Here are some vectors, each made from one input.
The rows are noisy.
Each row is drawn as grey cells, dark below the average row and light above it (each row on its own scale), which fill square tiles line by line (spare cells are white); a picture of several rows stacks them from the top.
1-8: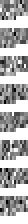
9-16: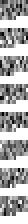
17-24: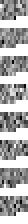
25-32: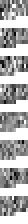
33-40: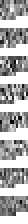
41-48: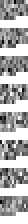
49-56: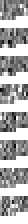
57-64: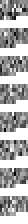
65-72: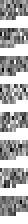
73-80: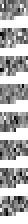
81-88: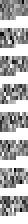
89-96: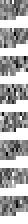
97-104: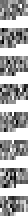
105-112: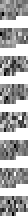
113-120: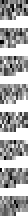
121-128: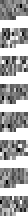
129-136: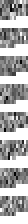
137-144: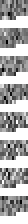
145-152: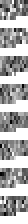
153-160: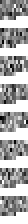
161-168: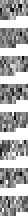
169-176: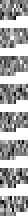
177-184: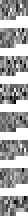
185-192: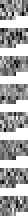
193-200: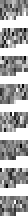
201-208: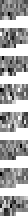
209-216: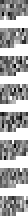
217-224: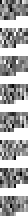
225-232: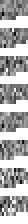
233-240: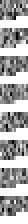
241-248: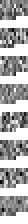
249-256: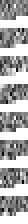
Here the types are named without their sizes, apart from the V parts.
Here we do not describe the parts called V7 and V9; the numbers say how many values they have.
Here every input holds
either a label, a true/false value and a value of V7, or a value of V9.
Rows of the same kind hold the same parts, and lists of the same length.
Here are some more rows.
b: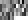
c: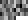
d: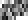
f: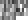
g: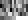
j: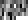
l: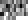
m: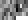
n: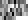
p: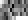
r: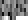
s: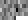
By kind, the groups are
b, d, f, g, m, n, p, s
c, j, l, r

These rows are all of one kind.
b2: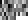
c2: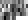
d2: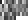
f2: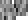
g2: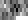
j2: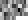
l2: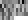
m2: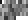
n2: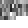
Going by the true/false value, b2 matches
j2 and l2.
